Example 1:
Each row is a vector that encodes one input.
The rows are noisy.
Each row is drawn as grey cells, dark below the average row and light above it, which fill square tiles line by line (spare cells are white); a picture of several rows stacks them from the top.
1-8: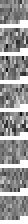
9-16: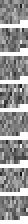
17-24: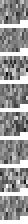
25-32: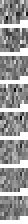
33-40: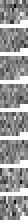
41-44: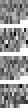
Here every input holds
a point on a 5-point circle.
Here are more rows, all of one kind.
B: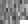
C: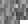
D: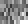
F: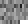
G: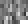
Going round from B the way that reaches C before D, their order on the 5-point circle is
B, C, F, D, G.
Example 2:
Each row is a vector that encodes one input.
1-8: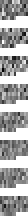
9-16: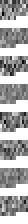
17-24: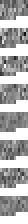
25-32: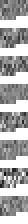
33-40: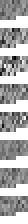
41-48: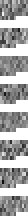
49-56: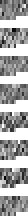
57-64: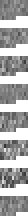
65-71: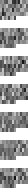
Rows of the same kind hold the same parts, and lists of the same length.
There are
2 kinds of row.
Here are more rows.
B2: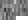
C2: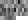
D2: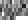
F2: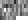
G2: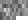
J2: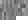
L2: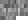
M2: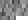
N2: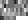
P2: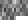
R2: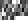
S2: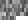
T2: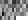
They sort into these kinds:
B2, C2, D2, F2, G2, J2, L2, M2, P2, R2, T2
N2, S2

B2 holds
three true/false values.
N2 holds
a fixed value.
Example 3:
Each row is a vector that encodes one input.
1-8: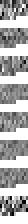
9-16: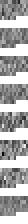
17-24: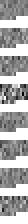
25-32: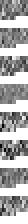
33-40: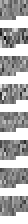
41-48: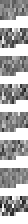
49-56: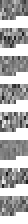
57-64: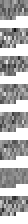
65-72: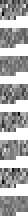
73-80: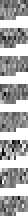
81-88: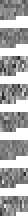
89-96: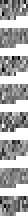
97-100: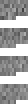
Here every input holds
one of 9 labels.
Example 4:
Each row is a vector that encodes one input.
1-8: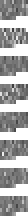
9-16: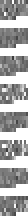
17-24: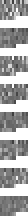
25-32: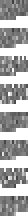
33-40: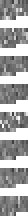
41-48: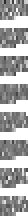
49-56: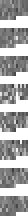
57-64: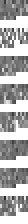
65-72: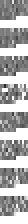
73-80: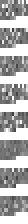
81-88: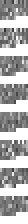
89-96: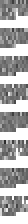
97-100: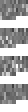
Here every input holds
either a fixed value, or three true/false values.
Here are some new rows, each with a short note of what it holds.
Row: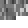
a fixed value
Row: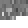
three true/false values
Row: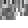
a fixed value
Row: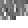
three true/false values
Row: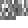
three true/false values
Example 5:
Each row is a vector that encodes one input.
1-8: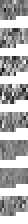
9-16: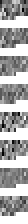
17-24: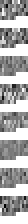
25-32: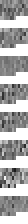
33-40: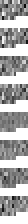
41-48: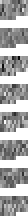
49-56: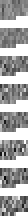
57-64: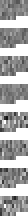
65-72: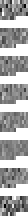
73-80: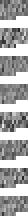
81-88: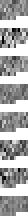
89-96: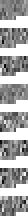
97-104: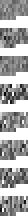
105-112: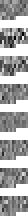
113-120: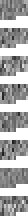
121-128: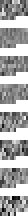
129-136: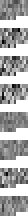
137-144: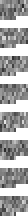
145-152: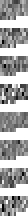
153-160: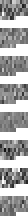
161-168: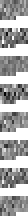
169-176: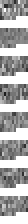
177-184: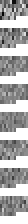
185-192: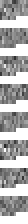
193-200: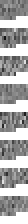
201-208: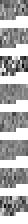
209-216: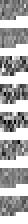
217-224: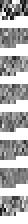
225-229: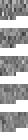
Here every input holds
a node of an 8-node tree.
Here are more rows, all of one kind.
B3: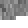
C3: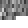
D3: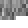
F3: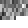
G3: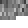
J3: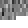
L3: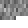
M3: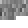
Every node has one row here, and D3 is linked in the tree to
C3 and M3.
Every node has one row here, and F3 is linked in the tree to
L3.
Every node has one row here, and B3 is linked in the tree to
J3.
